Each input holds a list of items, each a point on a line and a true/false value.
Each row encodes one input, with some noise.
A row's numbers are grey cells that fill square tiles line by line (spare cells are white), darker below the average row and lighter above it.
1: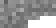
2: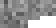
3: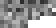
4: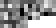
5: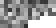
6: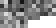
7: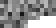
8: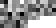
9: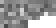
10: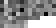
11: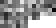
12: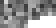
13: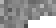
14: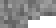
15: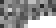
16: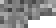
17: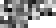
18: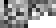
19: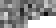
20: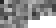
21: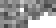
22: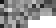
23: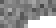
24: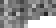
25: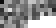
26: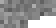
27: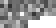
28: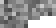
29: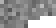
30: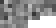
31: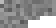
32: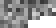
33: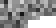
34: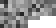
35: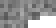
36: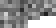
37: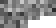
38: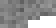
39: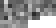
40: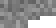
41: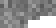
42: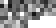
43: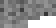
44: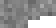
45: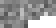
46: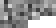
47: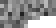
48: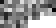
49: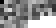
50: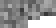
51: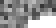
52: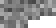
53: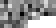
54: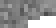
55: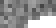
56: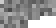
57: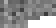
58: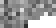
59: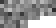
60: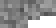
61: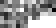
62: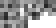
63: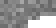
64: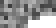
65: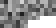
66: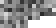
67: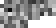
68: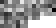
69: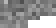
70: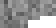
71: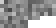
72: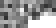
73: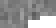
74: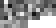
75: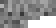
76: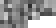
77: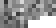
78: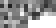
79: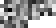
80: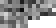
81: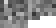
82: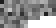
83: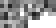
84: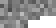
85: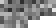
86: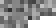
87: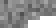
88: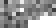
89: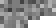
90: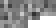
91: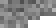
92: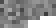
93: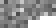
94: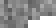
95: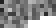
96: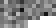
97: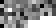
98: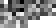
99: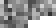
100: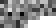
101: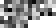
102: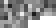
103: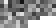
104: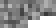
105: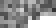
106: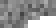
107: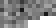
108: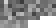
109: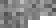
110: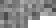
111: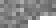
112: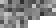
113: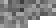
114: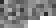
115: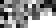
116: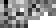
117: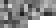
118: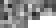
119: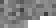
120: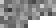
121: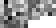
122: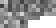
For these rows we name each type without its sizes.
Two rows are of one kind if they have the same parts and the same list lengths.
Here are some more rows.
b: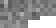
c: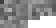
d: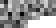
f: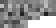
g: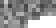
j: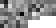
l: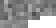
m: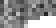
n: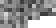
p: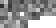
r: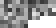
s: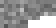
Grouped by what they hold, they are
b, c, f, l, p
d, g, m, n, s
j, r

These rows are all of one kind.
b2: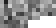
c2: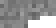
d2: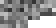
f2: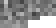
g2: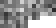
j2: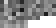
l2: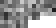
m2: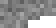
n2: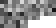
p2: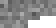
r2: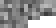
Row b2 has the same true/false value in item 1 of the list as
j2 and m2.
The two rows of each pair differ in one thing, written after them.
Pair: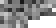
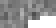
the true/false value in item 2 of the list
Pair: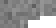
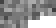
the place on the line in item 2 of the list
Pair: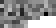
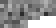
the place on the line in item 1 of the list
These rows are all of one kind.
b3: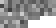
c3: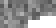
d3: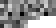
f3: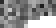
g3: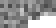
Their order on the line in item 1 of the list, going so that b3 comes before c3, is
g3, b3, f3, c3, d3.
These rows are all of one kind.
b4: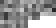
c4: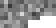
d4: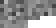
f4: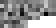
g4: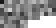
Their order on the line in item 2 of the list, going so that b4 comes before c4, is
b4, c4, d4, g4, f4.
